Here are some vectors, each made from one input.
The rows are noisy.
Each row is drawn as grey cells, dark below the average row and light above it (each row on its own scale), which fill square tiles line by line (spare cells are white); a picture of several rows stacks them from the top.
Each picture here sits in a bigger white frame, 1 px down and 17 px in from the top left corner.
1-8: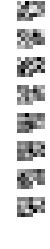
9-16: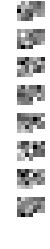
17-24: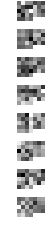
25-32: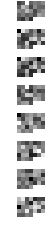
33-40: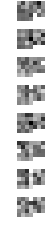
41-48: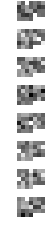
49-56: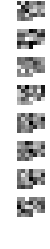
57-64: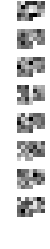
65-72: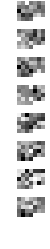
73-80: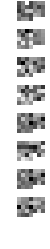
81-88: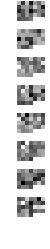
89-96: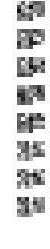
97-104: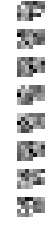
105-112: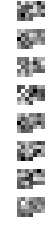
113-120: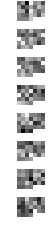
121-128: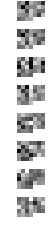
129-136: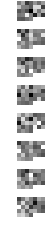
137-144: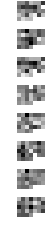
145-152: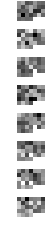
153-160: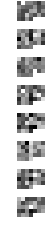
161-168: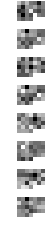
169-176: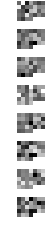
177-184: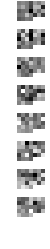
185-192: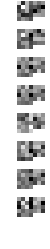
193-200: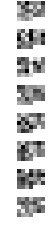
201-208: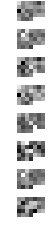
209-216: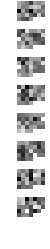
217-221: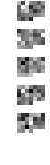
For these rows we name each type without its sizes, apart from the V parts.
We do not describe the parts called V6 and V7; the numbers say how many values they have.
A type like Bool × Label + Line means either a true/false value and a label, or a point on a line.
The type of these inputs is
Bool × Circle × Label + List(V6) × V7.
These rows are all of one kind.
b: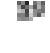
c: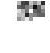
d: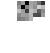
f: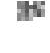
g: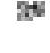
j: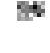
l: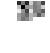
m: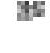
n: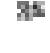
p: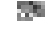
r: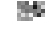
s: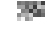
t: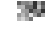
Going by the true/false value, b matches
d and l.
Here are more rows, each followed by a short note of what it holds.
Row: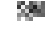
a point on a circle, a label and a true/false value
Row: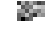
a value of V7, together with a list of two items
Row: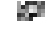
a value of V7, together with a list of two items
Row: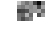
a value of V7, together with a list of one item
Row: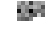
a value of V7, together with the empty list
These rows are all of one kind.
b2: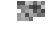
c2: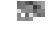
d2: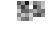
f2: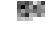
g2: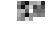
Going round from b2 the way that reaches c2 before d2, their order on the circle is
b2, c2, d2, f2, g2.
